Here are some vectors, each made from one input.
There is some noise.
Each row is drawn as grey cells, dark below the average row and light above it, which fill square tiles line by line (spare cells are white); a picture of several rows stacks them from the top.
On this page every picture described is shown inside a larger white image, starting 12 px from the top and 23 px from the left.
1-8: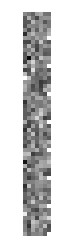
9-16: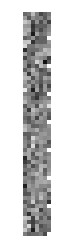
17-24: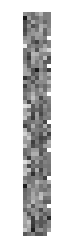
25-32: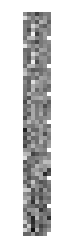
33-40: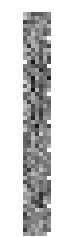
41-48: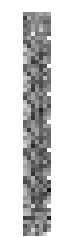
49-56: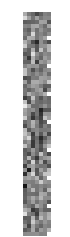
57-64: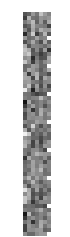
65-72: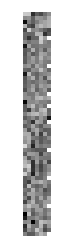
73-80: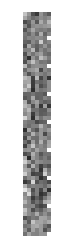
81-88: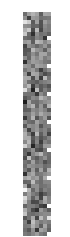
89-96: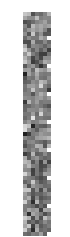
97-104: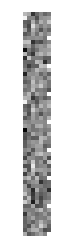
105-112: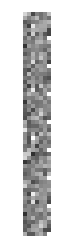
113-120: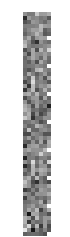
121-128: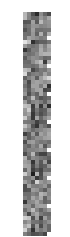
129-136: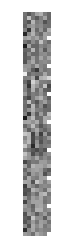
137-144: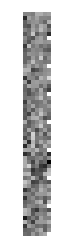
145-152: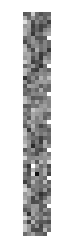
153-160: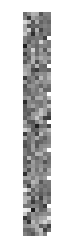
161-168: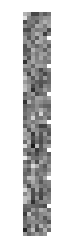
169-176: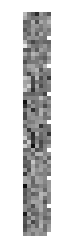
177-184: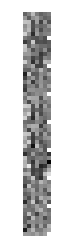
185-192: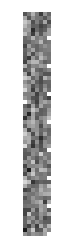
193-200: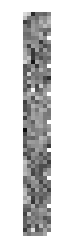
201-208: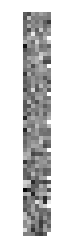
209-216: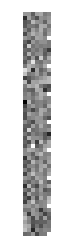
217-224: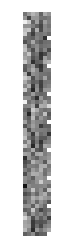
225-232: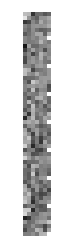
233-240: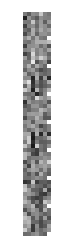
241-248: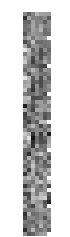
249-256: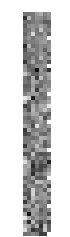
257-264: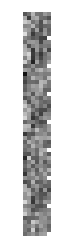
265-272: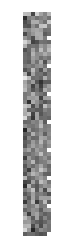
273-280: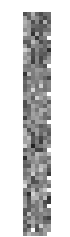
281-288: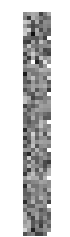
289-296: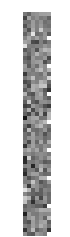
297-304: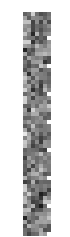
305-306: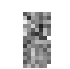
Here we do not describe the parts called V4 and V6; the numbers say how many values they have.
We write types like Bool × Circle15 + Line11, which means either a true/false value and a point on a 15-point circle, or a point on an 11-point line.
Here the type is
Bool × (Circle18 + Unit) + V4 × V6.
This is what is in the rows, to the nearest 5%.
About 65% of them hold a true/false value, together with either a point on an 18-point circle, or a fixed value. The rest hold a value of V4 and a value of V6.
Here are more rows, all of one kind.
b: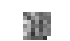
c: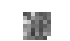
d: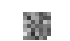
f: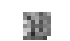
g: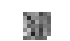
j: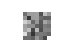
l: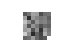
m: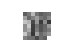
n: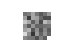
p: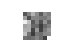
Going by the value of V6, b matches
f, m and p.
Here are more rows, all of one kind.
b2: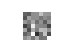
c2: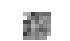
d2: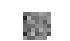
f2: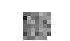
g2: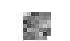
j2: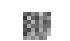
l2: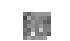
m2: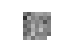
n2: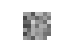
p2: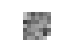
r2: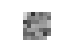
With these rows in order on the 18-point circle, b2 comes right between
d2 and l2.
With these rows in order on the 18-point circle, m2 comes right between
l2 and p2.
